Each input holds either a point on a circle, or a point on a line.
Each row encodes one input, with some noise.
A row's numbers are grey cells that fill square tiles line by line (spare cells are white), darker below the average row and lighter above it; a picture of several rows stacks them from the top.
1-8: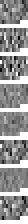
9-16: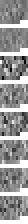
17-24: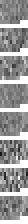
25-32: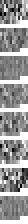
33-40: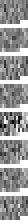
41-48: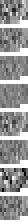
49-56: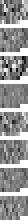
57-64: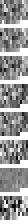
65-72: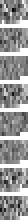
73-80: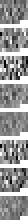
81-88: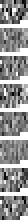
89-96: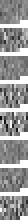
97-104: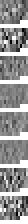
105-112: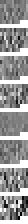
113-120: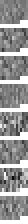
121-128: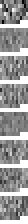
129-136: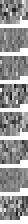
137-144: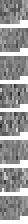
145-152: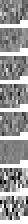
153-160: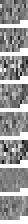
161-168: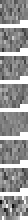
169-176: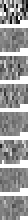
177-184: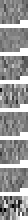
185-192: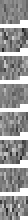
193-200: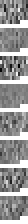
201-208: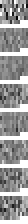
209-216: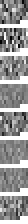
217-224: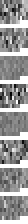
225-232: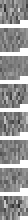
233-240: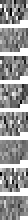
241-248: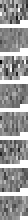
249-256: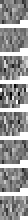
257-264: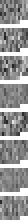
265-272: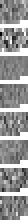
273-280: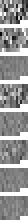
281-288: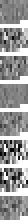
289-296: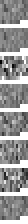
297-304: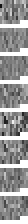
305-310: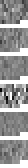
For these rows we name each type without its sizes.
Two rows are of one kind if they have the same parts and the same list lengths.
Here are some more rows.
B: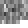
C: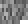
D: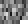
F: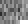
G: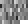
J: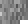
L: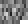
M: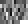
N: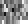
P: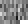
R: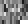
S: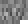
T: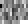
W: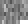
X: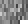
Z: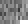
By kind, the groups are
B, C, D, G, J, L, M, N, P, S, T, W, X
F, R, Z

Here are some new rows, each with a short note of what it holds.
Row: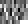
a point on a circle
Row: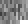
a point on a line
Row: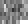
a point on a circle
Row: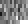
a point on a line
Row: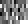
a point on a line
